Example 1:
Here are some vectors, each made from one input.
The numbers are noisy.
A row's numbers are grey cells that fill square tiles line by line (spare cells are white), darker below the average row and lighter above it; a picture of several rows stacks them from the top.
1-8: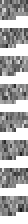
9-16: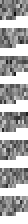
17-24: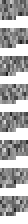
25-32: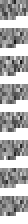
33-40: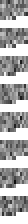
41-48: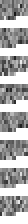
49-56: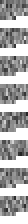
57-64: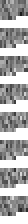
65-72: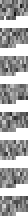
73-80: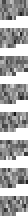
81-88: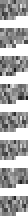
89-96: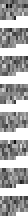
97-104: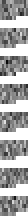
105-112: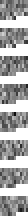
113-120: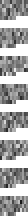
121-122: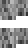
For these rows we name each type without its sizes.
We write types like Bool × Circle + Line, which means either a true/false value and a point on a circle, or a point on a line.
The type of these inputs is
Label.
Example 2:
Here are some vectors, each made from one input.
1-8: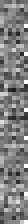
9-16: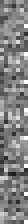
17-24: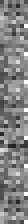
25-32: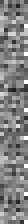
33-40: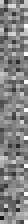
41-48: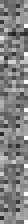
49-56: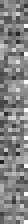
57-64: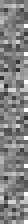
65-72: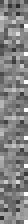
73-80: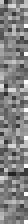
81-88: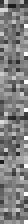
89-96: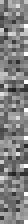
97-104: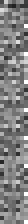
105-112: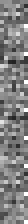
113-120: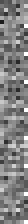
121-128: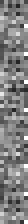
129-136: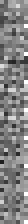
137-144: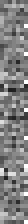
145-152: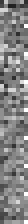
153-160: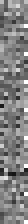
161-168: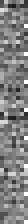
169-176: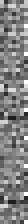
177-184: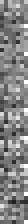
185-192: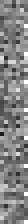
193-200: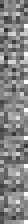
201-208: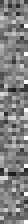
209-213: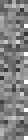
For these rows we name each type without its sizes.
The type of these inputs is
Bool × Bool × Bool.
